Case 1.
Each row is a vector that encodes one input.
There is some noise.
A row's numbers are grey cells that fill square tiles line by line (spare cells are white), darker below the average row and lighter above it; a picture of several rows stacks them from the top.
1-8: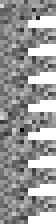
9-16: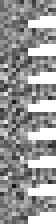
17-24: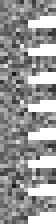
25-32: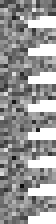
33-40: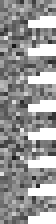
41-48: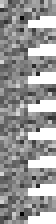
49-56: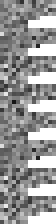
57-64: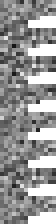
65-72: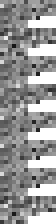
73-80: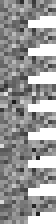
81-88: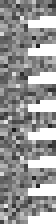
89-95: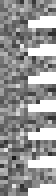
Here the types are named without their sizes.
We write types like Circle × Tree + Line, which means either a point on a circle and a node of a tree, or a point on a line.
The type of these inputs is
Line.
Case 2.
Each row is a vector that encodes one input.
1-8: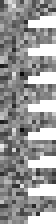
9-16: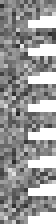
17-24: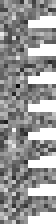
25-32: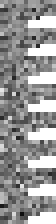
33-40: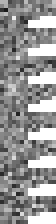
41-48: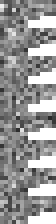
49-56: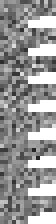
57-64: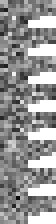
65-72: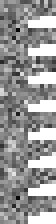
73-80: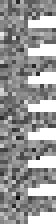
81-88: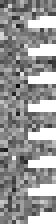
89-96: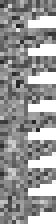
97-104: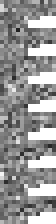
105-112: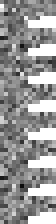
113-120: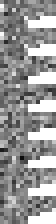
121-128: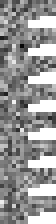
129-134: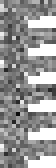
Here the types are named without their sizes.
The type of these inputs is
Circle.
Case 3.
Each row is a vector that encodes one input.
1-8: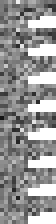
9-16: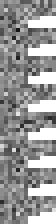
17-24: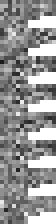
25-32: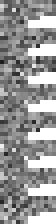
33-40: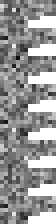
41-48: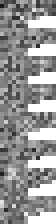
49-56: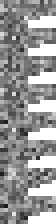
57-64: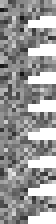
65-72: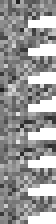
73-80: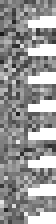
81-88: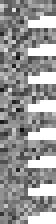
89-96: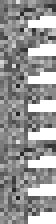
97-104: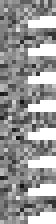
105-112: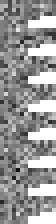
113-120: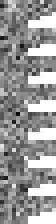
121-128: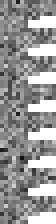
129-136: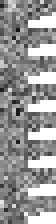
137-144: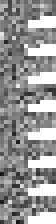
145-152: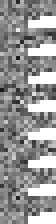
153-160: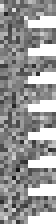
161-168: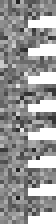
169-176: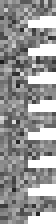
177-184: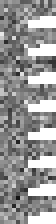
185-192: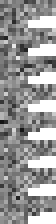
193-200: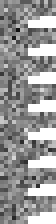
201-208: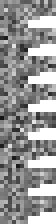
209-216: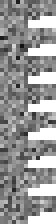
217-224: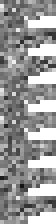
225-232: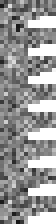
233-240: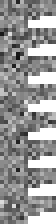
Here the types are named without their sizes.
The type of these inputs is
Circle.
